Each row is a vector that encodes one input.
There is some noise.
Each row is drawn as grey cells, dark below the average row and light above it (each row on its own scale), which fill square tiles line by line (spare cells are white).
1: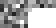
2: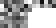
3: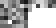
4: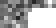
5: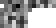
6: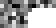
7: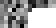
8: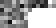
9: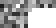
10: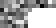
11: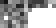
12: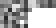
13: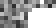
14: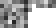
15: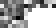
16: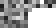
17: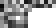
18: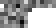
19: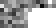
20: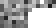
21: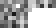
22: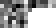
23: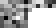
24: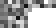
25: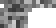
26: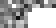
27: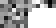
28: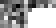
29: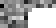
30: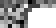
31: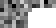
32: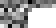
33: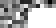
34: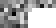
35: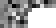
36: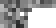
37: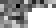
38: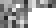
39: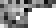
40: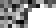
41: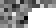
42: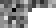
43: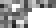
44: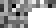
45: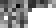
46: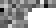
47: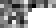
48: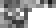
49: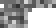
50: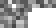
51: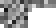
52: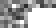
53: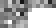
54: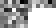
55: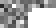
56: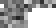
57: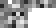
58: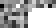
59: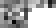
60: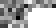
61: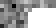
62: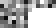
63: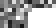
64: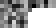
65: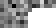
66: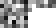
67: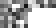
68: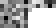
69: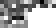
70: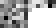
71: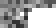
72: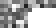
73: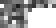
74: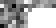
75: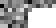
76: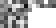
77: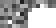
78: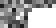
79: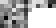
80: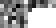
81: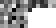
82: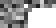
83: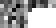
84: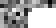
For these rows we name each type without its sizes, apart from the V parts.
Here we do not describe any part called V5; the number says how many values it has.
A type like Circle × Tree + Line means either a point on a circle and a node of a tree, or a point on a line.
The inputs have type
(Bool × Bool × Bool + Circle) × V5.
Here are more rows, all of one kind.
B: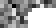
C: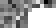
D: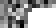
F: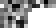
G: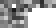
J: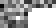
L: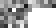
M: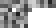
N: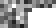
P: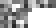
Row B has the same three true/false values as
J, L and P.
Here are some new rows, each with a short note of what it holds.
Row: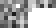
three true/false values and a value of V5
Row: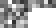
a point on a circle and a value of V5
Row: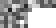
three true/false values and a value of V5
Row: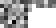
a point on a circle and a value of V5
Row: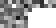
a point on a circle and a value of V5
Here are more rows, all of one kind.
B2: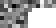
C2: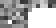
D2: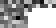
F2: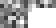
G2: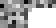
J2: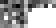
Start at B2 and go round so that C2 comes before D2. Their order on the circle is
B2, C2, G2, J2, D2, F2.
